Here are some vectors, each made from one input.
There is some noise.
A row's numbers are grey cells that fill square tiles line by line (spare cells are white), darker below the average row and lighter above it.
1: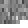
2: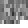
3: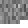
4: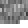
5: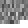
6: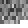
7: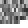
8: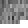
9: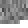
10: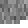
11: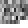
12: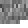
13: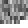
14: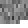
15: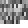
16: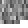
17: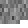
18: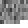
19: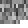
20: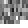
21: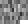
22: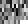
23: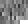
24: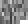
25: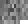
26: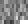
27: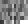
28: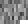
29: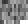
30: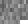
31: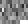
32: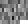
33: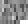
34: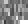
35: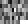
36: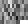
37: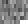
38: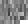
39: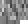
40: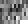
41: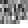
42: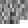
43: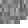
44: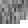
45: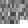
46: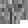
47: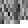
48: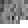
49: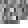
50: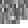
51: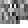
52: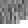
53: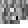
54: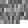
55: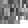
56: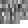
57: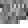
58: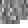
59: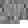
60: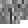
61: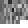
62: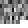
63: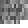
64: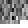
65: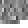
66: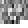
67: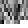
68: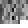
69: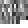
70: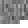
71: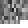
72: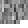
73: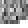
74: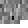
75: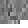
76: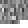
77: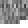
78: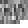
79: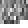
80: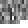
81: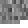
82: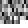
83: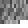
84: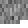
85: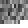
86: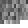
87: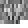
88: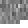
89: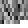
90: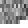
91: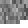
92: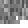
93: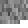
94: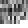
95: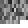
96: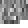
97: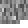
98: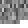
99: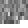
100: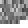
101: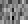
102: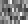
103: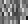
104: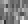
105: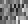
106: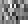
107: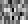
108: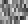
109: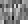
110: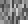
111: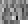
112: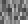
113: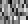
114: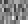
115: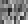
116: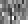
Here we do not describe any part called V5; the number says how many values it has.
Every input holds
a list of up to three items, each a true/false value and a value of V5.
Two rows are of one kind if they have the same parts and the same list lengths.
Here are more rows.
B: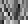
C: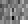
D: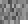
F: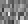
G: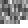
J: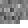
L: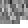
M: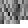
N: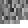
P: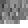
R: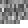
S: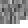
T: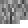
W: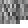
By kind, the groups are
B, M, W
C, D, G, J, N, P
F, S, T
L, R

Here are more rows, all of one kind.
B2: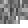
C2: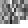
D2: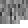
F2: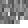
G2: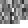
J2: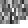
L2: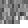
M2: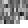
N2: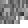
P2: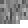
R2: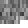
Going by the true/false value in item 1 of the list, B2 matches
C2, M2 and P2.
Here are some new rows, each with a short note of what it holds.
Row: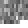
a list of two items
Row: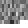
a list of two items
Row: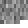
a list of three items
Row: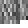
the empty list
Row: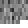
a list of three items
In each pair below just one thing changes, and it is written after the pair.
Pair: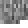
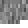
the true/false value in item 1 of the list
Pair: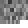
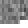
the true/false value in item 1 of the list
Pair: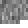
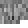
the true/false value in item 1 of the list
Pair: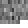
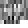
the value of V5 in item 1 of the list
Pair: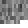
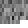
the true/false value in item 1 of the list
